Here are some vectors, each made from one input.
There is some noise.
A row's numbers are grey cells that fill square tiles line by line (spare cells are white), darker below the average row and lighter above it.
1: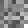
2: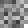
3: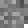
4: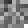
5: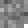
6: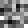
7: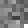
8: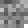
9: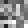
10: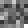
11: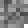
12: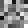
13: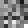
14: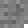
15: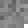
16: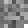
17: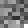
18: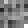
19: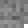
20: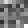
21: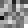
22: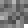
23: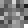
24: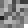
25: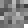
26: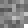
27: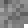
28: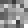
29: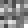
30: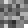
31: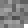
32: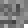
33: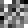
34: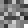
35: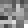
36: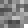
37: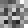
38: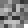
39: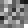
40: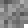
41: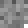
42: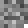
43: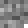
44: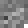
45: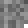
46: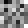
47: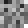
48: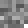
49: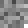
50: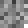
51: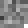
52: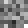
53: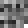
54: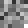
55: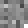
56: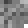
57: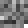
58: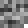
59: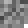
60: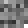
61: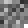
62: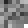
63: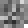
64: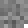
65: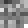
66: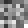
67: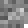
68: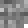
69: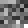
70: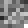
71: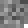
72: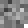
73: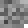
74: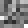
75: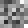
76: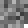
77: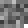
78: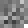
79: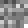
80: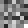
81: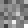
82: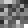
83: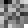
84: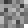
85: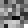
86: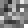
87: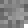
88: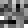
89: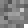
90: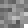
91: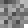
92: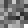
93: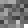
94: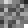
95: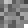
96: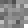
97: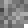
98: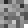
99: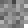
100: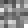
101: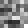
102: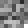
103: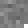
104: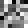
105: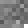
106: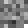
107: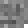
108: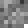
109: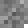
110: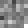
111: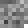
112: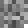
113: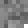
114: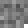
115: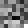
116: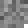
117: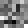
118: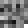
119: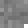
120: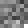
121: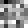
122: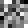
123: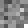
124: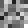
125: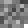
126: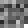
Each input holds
either a point on a 7-point line and a node of a 12-node tree, or a point on an 8-point line.
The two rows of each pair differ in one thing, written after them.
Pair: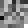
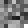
the place on the 7-point line
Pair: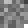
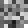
the place on the 7-point line
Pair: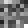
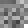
the place on the 7-point line
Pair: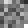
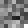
the node of the tree
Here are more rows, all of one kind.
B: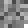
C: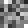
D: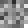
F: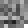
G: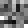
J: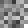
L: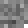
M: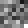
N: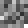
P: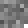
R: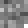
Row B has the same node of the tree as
F, L and P.
